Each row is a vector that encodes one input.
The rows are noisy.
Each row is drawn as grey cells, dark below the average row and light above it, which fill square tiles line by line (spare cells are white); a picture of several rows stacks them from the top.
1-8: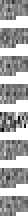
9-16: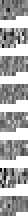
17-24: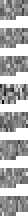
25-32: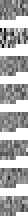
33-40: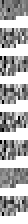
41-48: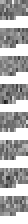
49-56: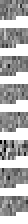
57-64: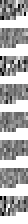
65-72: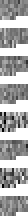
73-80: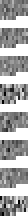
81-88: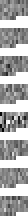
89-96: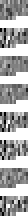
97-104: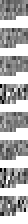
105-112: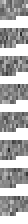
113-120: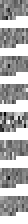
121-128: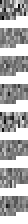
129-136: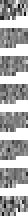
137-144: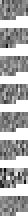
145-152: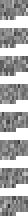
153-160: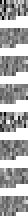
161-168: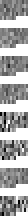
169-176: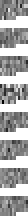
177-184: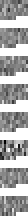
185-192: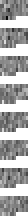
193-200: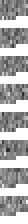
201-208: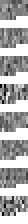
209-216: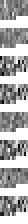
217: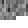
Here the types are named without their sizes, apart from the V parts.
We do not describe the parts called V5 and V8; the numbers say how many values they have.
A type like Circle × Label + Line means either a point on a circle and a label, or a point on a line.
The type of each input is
Line + (Tree + V8) × V5.
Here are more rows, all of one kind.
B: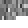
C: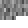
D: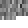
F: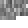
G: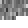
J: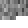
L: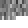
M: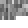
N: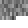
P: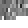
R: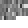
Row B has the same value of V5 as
D, L, P and R.
